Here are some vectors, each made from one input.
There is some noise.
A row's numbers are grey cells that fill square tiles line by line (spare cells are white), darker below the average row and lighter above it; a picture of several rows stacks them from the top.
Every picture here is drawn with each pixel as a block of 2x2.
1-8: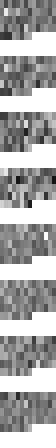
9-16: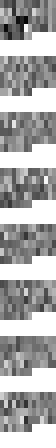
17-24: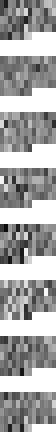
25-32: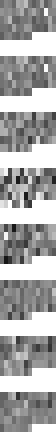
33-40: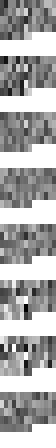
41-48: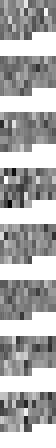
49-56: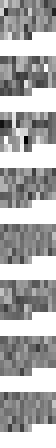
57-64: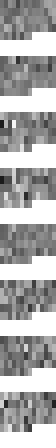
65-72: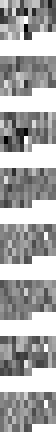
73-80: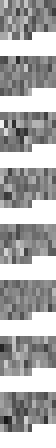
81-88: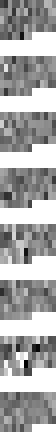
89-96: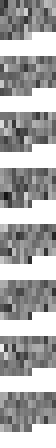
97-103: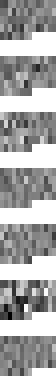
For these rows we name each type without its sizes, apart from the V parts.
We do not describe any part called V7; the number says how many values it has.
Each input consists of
either a fixed value, or a node of a tree, or a true/false value and a value of V7.
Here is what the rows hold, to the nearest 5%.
About 5% of them hold a fixed value. About 35% of them hold a node of a tree. The rest hold a true/false value and a value of V7.
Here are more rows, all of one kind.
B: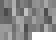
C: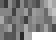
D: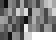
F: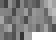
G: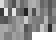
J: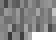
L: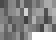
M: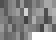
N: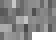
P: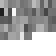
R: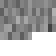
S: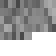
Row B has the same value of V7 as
L and M.
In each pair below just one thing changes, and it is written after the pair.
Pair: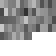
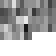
the true/false value
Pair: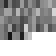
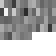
the true/false value
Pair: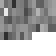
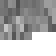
the true/false value
